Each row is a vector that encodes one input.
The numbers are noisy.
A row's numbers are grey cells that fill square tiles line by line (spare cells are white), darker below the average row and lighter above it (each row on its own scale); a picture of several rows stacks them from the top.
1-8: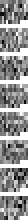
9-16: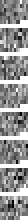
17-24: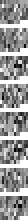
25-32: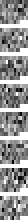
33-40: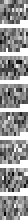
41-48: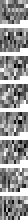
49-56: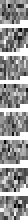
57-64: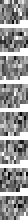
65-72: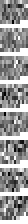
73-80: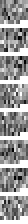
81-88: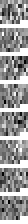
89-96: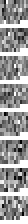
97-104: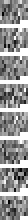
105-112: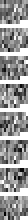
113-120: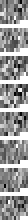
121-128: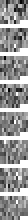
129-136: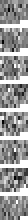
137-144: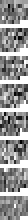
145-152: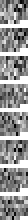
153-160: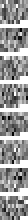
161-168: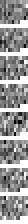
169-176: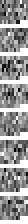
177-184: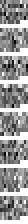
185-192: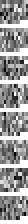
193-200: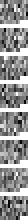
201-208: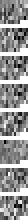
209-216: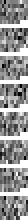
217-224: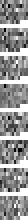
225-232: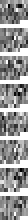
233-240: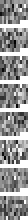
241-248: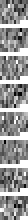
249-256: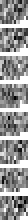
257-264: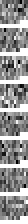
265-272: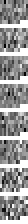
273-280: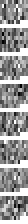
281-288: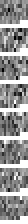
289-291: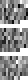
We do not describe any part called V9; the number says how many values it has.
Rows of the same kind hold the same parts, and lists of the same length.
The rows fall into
3 kinds.
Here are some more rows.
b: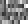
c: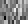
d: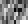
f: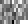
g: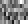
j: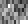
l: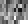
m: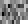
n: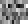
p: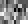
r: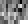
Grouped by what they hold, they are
b, c, g
d, j, l, p, r
f, m, n

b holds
a point on a 5-point line, a point on an 8-point line and two values of V9.
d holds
a point on an 11-point circle and a true/false value.
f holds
one of 8 labels, a point on a 5-point line and a point on an 8-point line.
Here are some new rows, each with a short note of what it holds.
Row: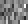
a point on a 5-point line, a point on an 8-point line and two values of V9
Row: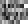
a point on a 5-point line, a point on an 8-point line and two values of V9
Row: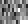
one of 8 labels, a point on a 5-point line and a point on an 8-point line
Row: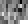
a point on an 11-point circle and a true/false value
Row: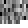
a point on a 5-point line, a point on an 8-point line and two values of V9
